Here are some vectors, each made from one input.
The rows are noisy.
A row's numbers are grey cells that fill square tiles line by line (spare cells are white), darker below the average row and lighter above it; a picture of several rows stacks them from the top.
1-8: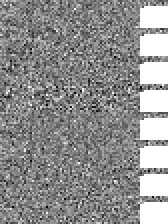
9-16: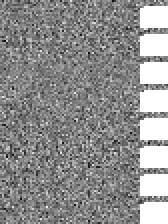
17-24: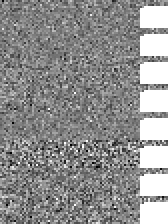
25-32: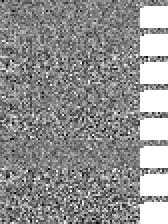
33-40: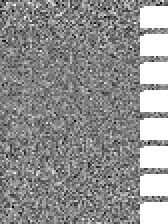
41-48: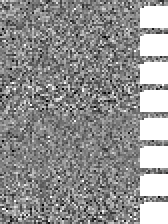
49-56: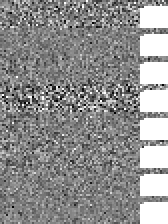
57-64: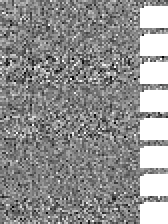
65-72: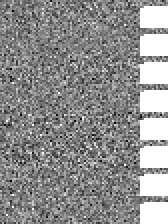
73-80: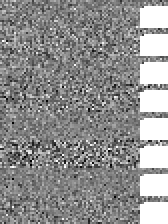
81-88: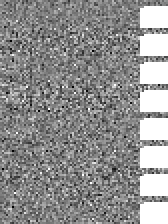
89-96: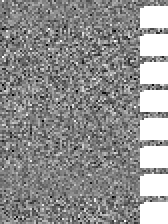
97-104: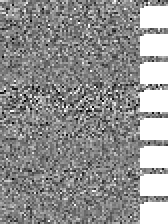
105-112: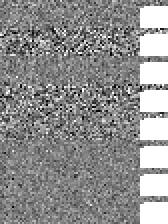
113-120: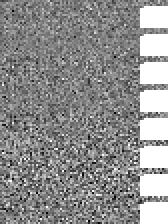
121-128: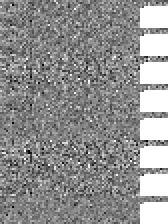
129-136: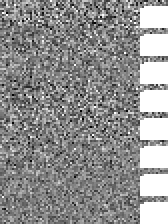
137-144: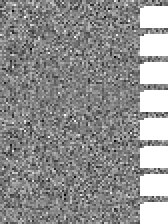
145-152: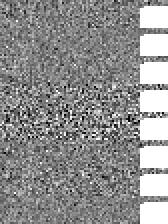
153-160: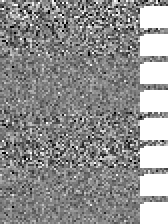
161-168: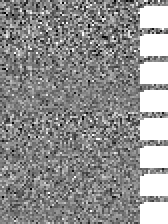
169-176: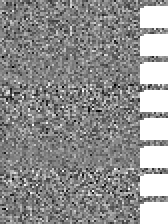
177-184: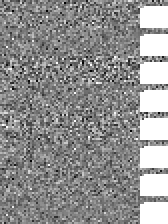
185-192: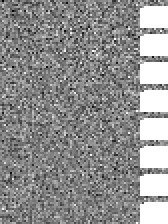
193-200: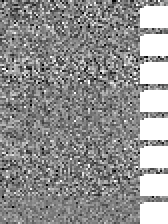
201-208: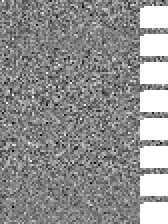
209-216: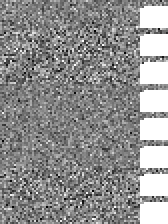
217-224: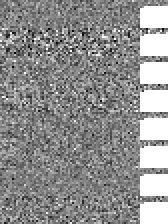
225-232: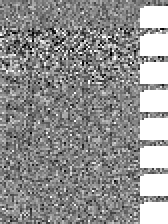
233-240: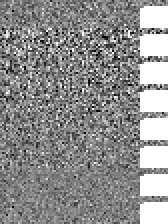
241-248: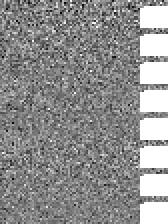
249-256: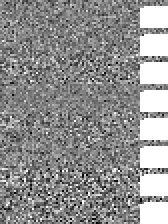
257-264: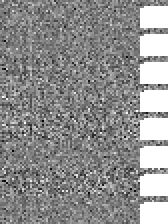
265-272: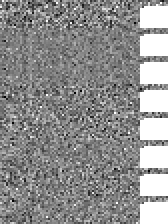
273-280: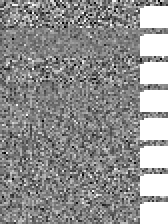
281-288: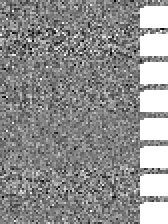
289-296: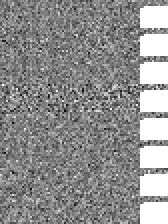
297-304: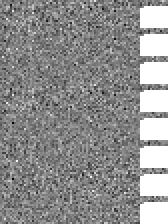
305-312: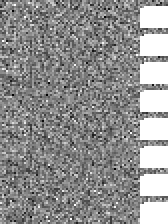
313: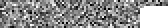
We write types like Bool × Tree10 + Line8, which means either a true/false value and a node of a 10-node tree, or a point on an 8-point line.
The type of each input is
Bool × Bool × Bool × Bool + Line5 × Line7.
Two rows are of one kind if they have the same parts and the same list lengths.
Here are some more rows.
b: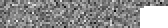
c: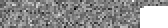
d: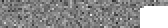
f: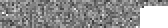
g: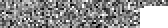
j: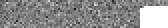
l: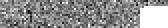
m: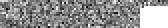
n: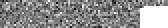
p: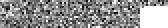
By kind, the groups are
b, c, d, j, n
f, g, l, m, p

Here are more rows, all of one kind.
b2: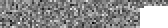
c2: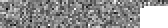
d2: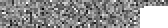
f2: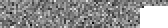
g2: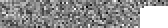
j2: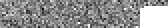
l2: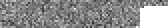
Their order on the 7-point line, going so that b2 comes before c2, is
b2, l2, f2, g2, c2, d2, j2.
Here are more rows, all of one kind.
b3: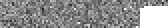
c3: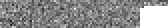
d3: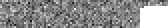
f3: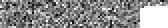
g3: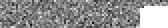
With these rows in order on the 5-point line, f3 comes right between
c3 and d3.
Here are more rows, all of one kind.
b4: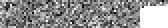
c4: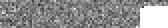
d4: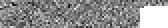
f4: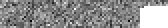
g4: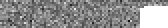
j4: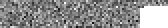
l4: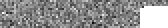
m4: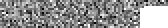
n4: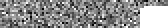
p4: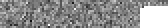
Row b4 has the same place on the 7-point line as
f4 and j4.
